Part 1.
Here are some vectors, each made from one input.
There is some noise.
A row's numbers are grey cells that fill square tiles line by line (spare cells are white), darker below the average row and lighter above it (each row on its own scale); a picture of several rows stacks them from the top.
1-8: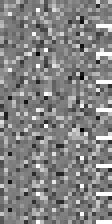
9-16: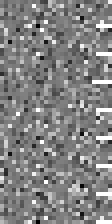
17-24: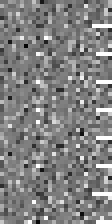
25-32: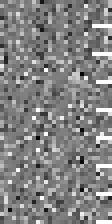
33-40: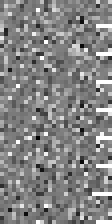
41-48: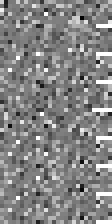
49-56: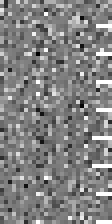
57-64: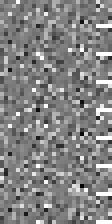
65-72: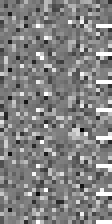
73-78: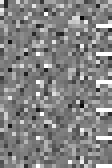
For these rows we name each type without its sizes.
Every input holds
either a fixed value, or three true/false values.
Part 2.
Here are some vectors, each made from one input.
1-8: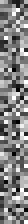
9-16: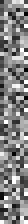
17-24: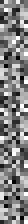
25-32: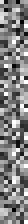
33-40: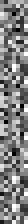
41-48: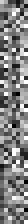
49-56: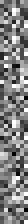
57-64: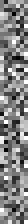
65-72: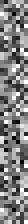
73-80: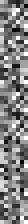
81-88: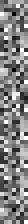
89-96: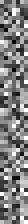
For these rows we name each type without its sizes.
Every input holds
three true/false values.
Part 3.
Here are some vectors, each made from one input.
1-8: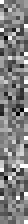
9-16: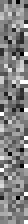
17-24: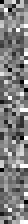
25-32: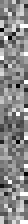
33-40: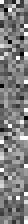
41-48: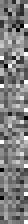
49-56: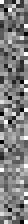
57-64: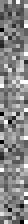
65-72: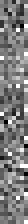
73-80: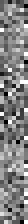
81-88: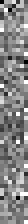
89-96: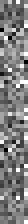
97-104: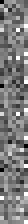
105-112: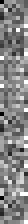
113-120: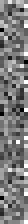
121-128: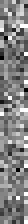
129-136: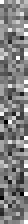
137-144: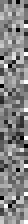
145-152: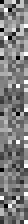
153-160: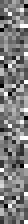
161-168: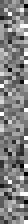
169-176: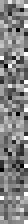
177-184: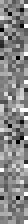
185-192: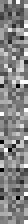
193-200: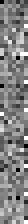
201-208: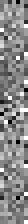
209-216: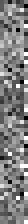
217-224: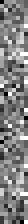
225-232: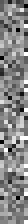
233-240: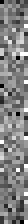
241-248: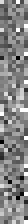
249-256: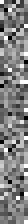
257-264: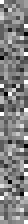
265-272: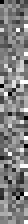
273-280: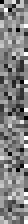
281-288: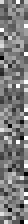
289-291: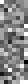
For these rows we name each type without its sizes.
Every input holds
four true/false values.
